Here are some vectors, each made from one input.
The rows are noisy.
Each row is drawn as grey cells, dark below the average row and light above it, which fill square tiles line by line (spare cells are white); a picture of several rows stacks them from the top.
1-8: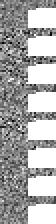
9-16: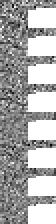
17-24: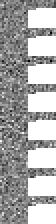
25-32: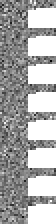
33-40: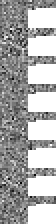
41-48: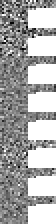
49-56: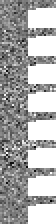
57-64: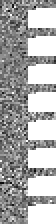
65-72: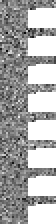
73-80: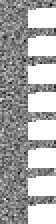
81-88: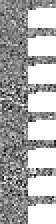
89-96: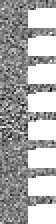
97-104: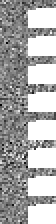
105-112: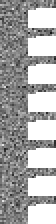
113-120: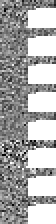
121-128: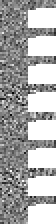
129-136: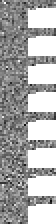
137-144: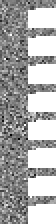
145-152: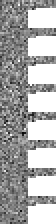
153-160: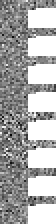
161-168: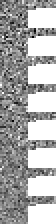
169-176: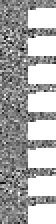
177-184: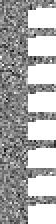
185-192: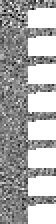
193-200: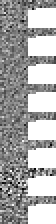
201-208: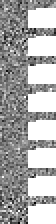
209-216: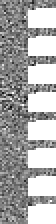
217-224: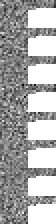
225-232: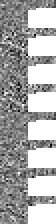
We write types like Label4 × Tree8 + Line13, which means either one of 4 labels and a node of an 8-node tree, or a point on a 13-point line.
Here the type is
Circle14 × Line11 + Tree7.
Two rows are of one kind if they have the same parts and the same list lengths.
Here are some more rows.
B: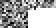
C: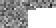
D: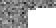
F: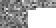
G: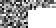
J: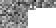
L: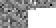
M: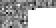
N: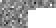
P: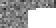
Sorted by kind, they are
B, C, D, F, G, J, L, M, N
P

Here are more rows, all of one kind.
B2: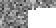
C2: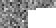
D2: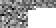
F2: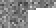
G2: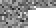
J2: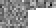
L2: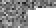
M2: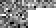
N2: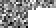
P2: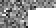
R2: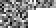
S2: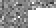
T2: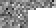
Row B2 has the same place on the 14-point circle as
D2, G2, N2 and S2.
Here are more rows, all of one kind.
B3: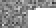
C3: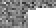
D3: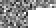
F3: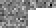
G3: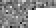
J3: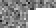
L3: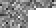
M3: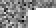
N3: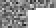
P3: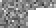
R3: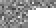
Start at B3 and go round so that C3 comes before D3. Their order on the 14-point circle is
B3, N3, G3, M3, C3, F3, L3, R3, D3, P3, J3.
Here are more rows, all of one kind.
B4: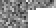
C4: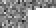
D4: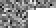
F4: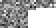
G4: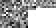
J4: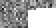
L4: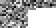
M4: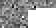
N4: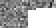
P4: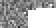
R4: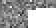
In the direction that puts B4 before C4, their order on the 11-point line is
F4, N4, B4, L4, C4, G4, J4, M4, P4, R4, D4.
